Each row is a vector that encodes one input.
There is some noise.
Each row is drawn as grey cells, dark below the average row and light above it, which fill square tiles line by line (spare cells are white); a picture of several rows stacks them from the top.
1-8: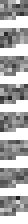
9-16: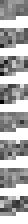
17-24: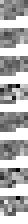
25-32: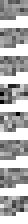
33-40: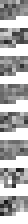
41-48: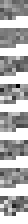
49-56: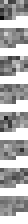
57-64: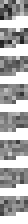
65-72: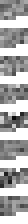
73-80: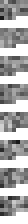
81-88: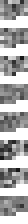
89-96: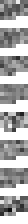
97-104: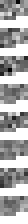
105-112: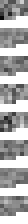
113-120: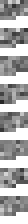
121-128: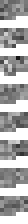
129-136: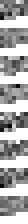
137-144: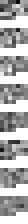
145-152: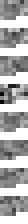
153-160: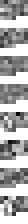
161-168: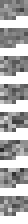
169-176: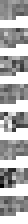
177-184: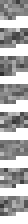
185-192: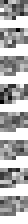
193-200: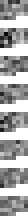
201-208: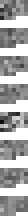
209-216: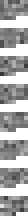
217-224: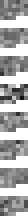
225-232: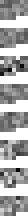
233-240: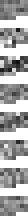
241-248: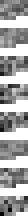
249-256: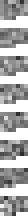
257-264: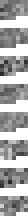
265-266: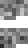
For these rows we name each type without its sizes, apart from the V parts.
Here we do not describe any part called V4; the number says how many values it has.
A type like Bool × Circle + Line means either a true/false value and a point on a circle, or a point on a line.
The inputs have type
Bool × V4 + Line.
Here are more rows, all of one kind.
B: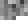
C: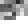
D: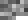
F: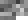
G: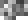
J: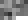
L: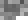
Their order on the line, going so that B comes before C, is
D, F, B, C, L, G, J.
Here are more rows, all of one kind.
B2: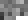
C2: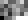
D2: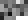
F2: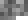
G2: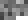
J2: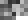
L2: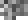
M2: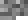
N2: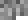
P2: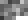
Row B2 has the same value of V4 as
C2, N2 and P2.
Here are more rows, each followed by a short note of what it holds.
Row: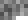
a point on a line
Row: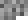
a true/false value and a value of V4
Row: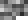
a true/false value and a value of V4
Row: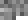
a true/false value and a value of V4
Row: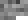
a point on a line
